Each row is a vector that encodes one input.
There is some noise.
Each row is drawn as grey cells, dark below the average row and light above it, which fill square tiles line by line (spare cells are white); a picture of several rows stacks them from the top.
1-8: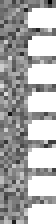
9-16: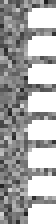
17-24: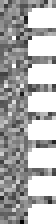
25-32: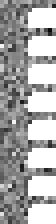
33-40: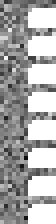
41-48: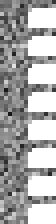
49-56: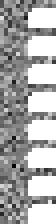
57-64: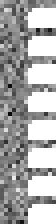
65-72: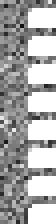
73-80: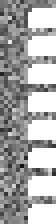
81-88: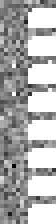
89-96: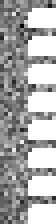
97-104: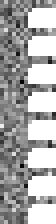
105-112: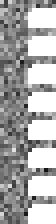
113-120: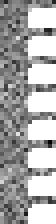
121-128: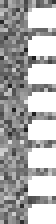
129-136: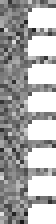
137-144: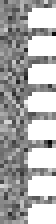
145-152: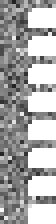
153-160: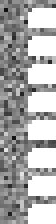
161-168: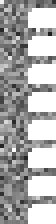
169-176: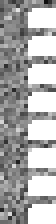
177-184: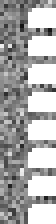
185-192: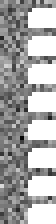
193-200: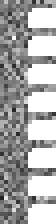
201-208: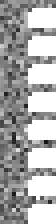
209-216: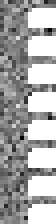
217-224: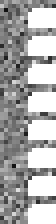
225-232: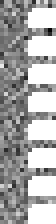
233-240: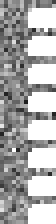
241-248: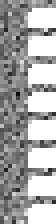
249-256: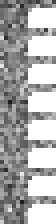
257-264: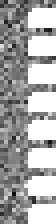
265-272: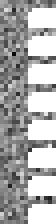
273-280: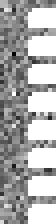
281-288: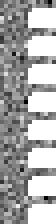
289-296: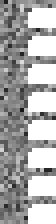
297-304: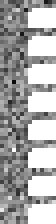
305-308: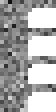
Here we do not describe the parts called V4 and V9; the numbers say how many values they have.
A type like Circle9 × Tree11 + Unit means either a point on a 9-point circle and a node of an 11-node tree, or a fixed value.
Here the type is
Bool × Circle6 + (Circle8 + V4) × V9.
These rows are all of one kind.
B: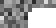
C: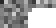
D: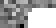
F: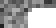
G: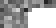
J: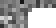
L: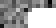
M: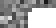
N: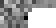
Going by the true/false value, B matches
J, M and N.
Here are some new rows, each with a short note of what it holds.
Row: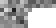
a point on an 8-point circle and a value of V9
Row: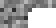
a point on an 8-point circle and a value of V9
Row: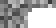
a value of V4 and a value of V9
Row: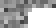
a value of V4 and a value of V9
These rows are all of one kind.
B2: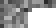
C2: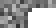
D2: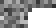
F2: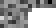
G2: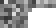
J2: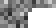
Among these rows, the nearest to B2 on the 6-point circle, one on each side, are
C2 and F2.
